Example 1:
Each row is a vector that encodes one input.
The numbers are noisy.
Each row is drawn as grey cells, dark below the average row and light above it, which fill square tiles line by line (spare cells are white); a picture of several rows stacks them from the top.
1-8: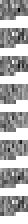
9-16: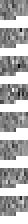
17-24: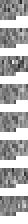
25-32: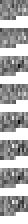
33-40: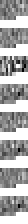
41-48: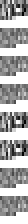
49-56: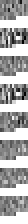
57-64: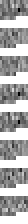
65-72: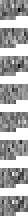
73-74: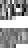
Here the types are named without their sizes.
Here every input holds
a list of points on a line.
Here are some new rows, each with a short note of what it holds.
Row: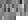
a list of two items
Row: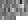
a list of two items
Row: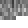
a list of two items
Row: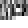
the empty list
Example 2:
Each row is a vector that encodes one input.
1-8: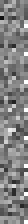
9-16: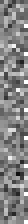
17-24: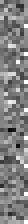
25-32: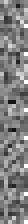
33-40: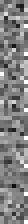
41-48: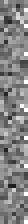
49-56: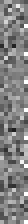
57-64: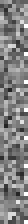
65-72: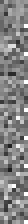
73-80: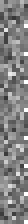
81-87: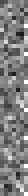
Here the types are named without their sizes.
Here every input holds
either a point on a line, or three true/false values.
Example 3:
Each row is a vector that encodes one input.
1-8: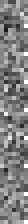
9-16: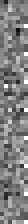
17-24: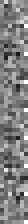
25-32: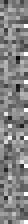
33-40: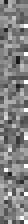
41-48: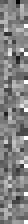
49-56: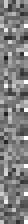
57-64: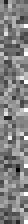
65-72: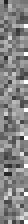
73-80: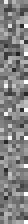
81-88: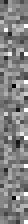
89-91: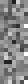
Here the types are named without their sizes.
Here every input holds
either a point on a line, or three true/false values.
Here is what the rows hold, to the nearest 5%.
About 50% of them hold a point on a line. The rest hold three true/false values.
